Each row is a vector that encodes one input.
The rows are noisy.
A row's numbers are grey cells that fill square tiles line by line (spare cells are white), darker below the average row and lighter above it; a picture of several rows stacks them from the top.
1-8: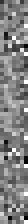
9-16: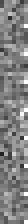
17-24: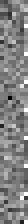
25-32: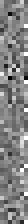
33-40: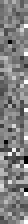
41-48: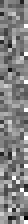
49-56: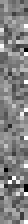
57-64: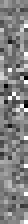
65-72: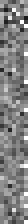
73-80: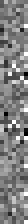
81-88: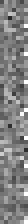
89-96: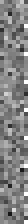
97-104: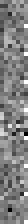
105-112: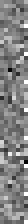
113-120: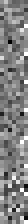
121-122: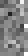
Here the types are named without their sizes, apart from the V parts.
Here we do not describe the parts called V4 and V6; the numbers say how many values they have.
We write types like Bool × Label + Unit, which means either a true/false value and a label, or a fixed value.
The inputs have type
Bool × (Line + V6) + V4.
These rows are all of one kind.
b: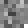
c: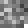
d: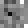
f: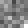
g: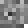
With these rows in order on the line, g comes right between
b and c.
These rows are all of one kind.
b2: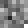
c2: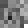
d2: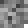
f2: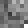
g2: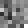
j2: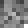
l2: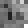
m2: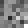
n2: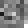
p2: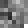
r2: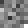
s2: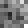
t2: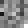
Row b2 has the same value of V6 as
d2 and r2.
